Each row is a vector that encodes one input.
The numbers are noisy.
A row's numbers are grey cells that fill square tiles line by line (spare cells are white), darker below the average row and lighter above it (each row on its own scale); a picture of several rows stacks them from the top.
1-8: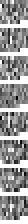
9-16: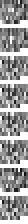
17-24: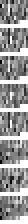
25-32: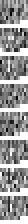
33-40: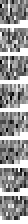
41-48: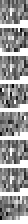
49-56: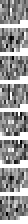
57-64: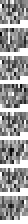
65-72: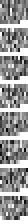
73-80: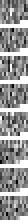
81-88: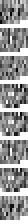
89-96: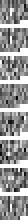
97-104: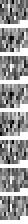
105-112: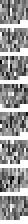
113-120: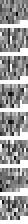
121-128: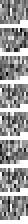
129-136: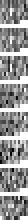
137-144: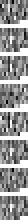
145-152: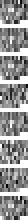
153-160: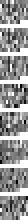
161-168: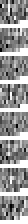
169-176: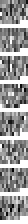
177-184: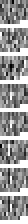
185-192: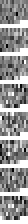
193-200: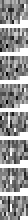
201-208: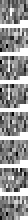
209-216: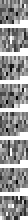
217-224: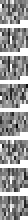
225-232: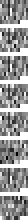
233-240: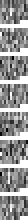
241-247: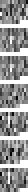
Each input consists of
a list of up to two points on a 4-point line.
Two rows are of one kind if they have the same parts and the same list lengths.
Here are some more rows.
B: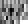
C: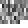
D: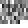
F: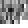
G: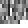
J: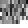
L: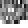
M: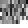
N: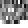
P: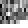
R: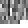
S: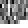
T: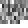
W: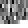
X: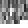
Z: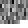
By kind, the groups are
B, F, P, S, W, Z
C, D, G, L, N, R, T, X
J, M

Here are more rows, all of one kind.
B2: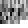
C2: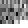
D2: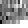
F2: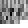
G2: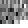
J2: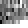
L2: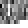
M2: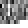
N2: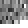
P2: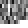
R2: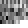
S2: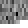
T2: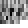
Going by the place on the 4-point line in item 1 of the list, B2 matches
F2 and T2.
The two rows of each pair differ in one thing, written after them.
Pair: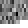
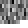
the place on the 4-point line in item 1 of the list
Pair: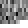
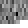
the place on the 4-point line in item 2 of the list
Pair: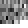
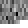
the place on the 4-point line in item 1 of the list
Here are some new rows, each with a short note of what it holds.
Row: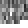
a list of one item
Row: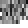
the empty list
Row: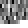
a list of two items
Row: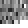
a list of two items
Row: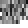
the empty list
